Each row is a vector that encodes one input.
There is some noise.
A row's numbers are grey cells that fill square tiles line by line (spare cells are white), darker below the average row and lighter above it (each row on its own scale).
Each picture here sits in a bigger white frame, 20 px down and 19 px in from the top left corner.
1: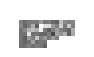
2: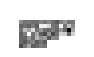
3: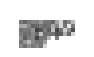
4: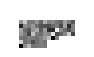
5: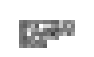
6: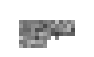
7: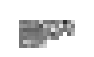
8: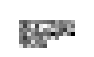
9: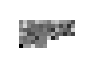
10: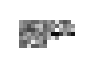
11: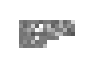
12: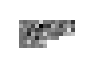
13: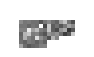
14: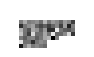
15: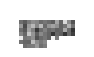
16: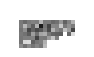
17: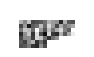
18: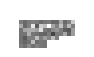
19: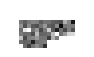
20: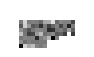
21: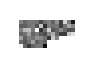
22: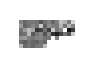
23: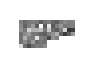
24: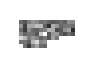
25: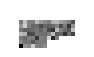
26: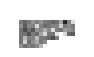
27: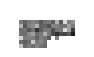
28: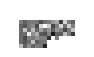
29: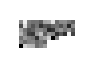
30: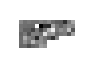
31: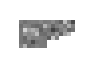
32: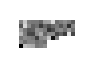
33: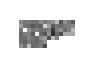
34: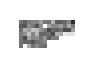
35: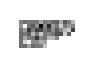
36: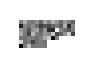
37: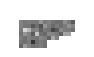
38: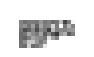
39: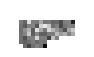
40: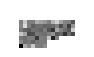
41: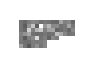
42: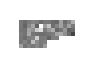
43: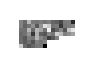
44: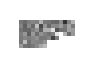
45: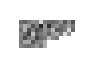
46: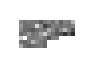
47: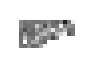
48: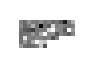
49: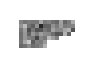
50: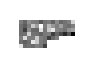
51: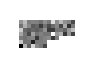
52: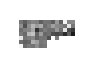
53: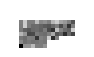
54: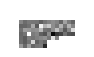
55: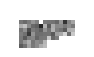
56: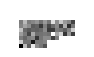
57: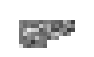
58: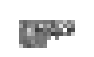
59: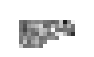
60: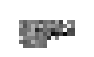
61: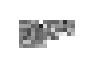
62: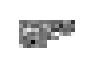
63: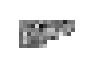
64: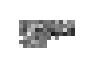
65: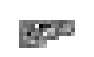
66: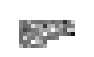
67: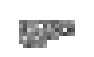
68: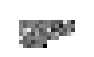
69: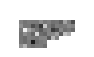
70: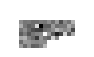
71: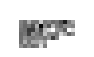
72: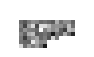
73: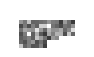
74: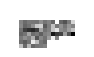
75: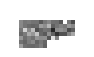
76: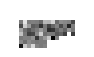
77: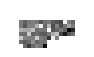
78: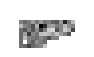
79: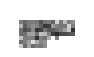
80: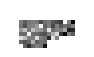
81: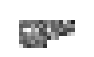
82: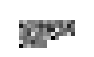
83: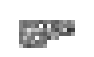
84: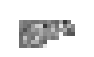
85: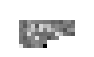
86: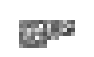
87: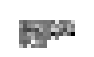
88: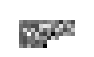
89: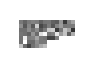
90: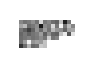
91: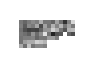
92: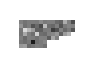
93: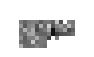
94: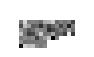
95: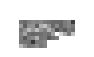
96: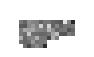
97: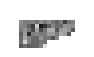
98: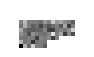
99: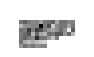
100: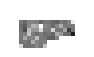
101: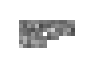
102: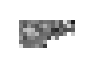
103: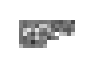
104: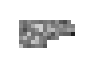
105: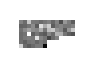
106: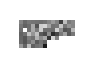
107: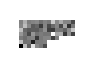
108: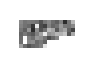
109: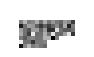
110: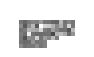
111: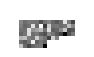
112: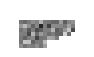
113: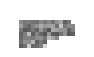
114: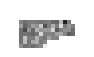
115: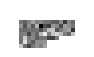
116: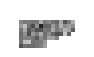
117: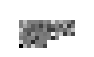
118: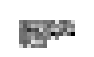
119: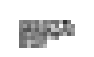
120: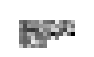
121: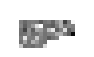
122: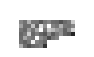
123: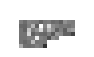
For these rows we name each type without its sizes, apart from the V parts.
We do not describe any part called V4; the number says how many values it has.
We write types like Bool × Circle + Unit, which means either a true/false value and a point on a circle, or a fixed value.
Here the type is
Bool × Bool × Bool × Line + V4.
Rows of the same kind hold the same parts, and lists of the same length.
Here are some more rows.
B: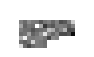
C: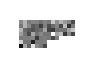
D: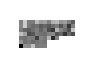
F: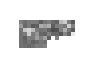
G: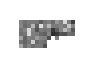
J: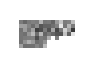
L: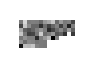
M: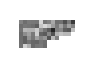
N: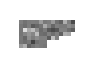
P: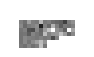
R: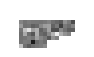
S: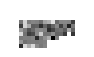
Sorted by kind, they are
B, F, G, J, M, N, P, R
C, D, L, S

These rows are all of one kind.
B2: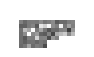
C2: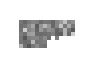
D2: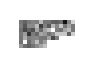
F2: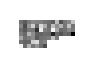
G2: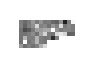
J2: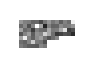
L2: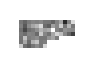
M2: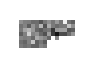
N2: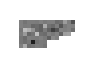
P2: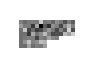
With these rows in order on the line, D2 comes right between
G2 and P2.
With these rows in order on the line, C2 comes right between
F2 and M2.
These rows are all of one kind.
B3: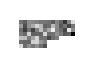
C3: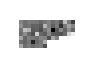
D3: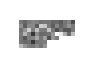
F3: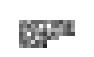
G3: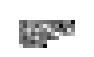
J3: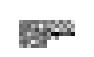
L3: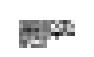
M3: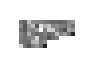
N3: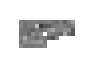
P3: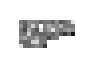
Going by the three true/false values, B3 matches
F3, G3, M3 and P3.
